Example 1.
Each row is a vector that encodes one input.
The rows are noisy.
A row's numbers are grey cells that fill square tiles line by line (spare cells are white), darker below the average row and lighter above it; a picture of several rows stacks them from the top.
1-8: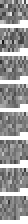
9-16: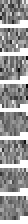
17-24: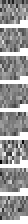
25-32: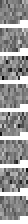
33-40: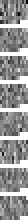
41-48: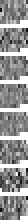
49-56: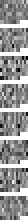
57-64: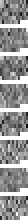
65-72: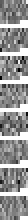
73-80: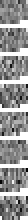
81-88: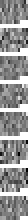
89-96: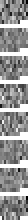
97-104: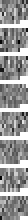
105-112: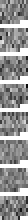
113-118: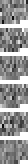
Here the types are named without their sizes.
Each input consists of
either a label, or a node of a tree and a true/false value.
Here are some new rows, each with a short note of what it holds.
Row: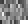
a node of a tree and a true/false value
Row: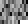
a node of a tree and a true/false value
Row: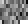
a node of a tree and a true/false value
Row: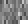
a node of a tree and a true/false value
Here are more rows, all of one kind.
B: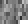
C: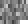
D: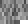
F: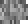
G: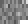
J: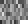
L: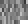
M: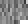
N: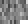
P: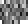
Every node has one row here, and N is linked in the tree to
G and L.
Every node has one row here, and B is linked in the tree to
J.
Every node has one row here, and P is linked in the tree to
C.
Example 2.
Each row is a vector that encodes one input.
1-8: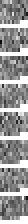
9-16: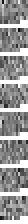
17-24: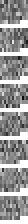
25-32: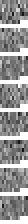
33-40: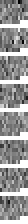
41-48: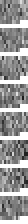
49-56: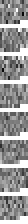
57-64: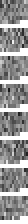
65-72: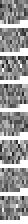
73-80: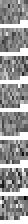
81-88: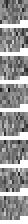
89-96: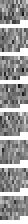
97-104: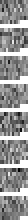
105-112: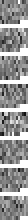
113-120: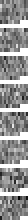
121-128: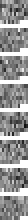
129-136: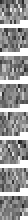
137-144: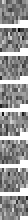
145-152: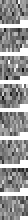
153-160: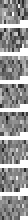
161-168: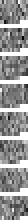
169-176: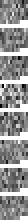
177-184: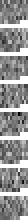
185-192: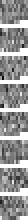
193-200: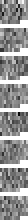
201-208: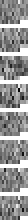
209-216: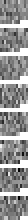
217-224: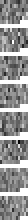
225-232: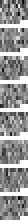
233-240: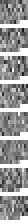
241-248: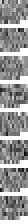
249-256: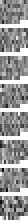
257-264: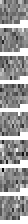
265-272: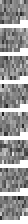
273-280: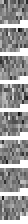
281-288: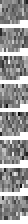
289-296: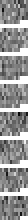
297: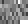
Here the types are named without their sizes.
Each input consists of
a node of each of two trees and a true/false value.
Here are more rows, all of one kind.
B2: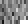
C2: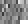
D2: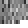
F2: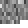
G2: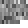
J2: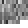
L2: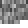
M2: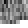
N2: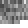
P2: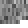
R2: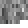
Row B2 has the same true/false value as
J2, N2 and P2.
